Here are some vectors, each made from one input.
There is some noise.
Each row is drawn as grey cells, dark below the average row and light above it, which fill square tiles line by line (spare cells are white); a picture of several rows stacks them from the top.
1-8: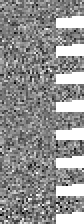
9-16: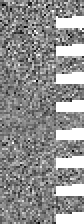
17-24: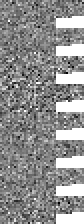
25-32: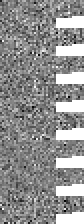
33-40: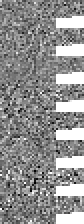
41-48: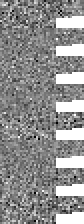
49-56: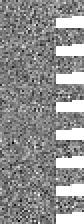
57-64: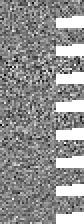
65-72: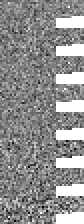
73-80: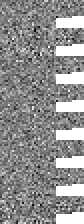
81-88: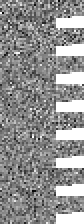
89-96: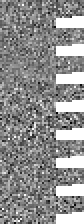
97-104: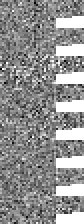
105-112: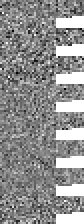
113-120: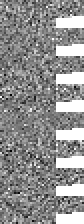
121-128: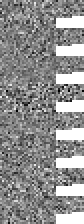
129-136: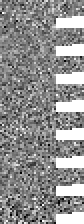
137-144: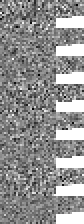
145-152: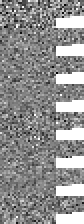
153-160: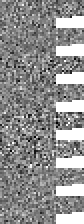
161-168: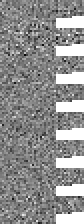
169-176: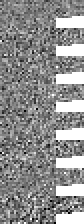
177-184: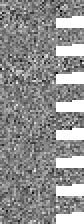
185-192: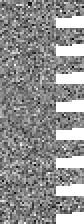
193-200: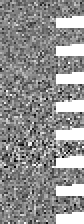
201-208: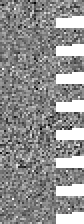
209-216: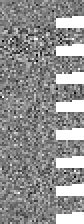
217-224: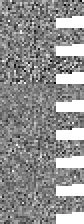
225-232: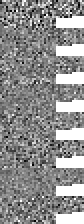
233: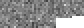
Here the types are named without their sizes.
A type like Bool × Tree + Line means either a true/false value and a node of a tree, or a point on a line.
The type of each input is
(Label × (Tree + Unit) + Line) × Line × (Tree + Unit).
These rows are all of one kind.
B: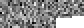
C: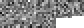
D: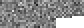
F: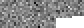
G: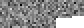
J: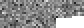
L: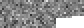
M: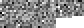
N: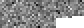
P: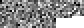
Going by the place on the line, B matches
F, G and N.
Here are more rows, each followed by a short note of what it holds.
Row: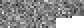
a point on each of two lines
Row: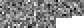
a point on each of two lines
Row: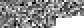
a label and a point on a line
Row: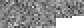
a point on each of two lines and a node of a tree
